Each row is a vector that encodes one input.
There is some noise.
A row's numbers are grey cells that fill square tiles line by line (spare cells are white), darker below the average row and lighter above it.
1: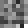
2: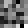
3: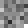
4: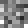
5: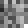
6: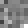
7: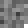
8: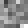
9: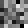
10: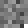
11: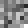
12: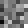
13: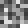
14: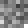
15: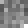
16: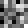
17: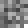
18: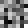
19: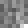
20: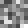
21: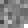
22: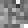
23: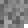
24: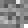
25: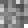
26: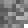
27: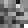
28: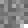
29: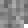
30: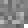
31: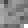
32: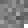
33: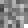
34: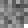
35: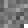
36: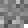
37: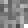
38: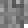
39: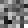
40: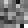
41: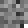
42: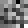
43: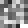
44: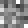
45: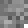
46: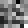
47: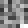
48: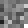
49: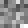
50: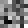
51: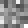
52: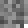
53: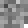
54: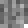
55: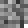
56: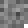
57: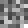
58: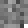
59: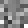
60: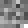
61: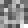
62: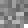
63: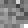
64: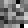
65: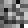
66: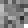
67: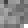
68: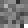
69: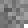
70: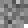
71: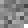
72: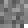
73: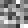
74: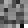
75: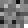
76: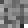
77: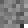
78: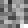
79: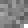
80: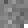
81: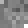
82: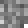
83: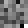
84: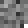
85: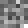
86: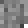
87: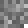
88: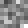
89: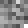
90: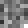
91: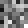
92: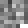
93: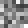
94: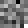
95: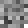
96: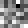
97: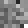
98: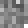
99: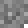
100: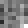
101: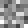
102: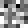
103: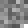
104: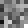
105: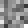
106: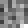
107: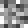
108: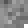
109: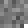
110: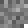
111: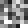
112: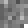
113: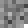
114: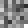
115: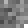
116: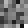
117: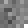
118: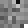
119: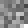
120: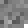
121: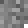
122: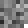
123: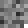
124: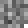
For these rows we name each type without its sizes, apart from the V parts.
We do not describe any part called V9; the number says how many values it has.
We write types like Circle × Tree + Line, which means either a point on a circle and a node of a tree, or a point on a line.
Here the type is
Bool × Bool × Bool × Bool × (Line + V9).
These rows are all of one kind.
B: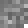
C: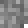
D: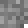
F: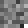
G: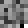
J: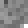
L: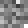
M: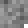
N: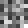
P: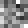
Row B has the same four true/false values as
C, D and F.
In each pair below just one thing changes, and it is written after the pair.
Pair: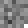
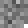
one of the four true/false values
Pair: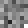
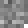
one of the four true/false values
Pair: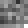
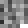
one of the four true/false values
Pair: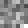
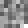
the value of V9
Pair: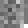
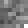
one of the four true/false values
